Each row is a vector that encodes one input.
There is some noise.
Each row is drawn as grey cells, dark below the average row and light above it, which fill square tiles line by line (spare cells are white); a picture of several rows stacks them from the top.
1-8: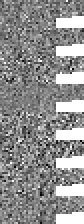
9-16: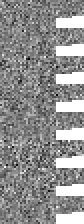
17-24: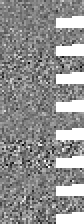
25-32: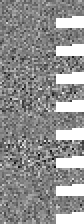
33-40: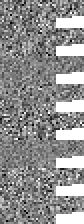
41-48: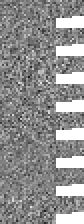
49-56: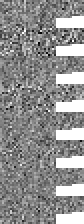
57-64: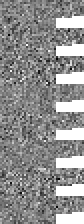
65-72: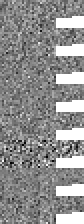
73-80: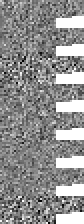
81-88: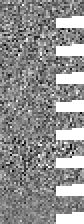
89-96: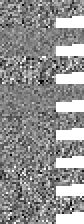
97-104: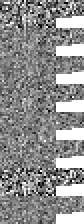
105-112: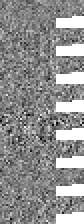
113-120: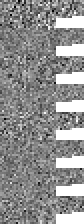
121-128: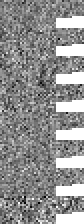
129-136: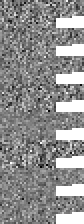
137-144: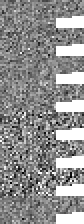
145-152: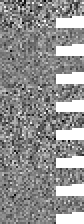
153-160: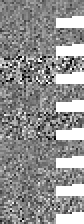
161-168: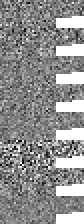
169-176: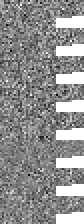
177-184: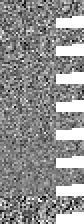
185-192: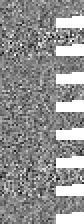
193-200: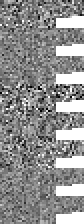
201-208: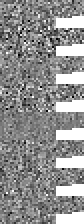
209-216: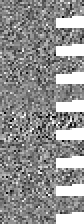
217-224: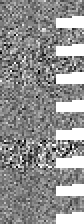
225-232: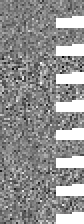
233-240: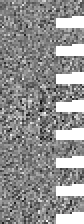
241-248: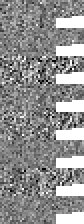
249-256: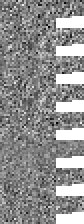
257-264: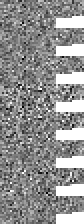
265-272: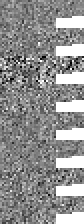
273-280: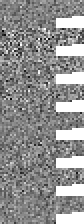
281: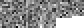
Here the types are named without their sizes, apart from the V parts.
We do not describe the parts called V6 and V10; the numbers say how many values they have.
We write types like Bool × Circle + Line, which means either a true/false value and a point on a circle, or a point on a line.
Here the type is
(Circle + V10) × Tree × V6.
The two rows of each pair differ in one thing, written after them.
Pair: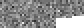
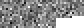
the node of the tree
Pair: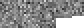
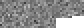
the place on the circle
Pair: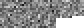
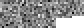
the place on the circle
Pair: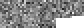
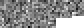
the place on the circle
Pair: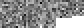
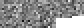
the value of V6
